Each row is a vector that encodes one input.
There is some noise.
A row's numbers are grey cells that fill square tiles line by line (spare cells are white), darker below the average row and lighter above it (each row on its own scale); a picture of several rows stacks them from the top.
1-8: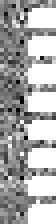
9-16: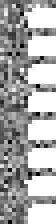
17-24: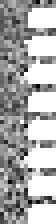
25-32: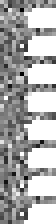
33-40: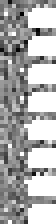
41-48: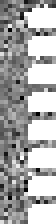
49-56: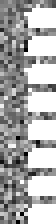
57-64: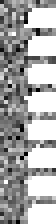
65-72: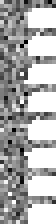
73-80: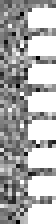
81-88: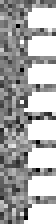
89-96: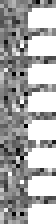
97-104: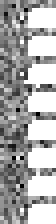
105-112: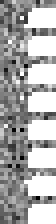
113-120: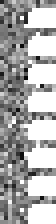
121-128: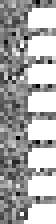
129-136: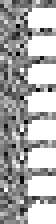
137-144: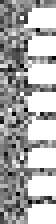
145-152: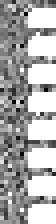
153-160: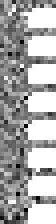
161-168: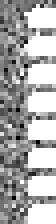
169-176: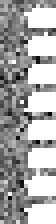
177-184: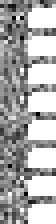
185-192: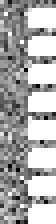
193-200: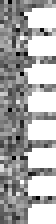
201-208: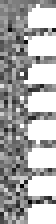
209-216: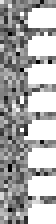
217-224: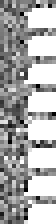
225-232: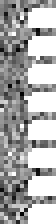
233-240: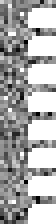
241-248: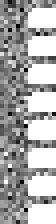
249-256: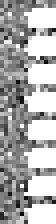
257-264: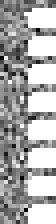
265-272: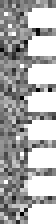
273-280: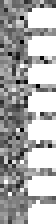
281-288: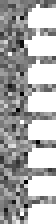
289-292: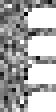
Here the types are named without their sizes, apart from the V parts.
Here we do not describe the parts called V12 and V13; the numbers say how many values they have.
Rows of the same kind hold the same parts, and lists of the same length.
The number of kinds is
2.
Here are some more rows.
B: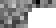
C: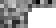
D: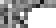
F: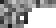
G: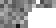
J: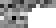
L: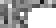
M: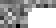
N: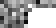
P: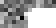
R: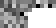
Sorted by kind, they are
B, C, D, F, L, N
G, J, M, P, R

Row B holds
a point on a line and a true/false value.
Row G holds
a value of V12 and a value of V13.
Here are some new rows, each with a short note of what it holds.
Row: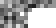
a point on a line and a true/false value
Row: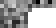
a point on a line and a true/false value
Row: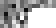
a point on a line and a true/false value
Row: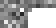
a value of V12 and a value of V13
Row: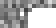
a point on a line and a true/false value
